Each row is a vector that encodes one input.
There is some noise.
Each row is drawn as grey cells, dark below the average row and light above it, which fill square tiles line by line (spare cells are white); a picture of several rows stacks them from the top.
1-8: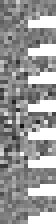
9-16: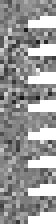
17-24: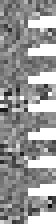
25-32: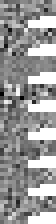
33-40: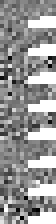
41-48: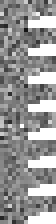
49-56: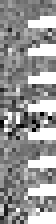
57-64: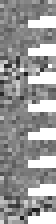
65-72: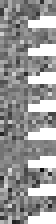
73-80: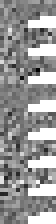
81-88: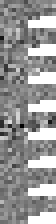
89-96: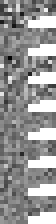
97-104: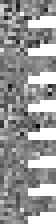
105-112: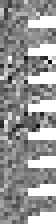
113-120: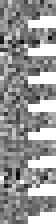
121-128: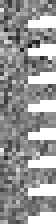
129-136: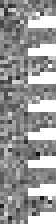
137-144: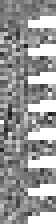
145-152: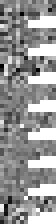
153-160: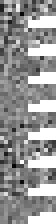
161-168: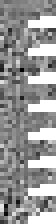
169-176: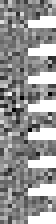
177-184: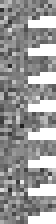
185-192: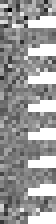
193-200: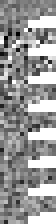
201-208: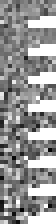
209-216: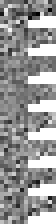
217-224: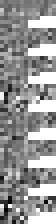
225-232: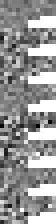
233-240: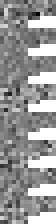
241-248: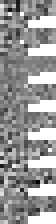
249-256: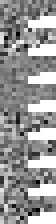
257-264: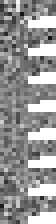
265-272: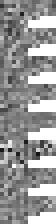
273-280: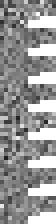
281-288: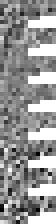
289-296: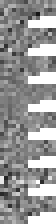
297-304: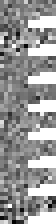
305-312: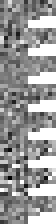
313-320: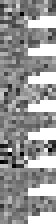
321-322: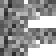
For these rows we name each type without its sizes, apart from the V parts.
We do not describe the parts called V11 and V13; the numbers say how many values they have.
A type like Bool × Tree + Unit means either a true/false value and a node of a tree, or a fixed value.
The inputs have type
(Line × Line + List(Bool × V13)) × V11.
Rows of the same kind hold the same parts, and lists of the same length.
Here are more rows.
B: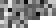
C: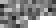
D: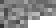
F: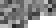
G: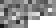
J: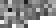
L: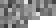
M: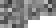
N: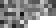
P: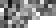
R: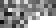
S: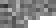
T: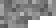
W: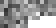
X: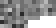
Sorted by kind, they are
B, F, M, X
C, L, P, W
D, G, N, R
J, S, T

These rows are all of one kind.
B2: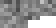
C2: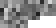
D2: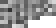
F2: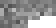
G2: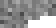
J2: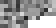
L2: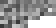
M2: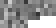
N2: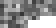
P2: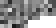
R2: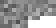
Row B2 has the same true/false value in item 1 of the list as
G2, M2 and R2.
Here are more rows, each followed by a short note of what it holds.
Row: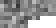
a value of V11, together with a list of one item
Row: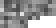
a value of V11, together with the empty list
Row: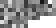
a value of V11, together with the empty list
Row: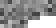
a value of V11, together with a list of two items
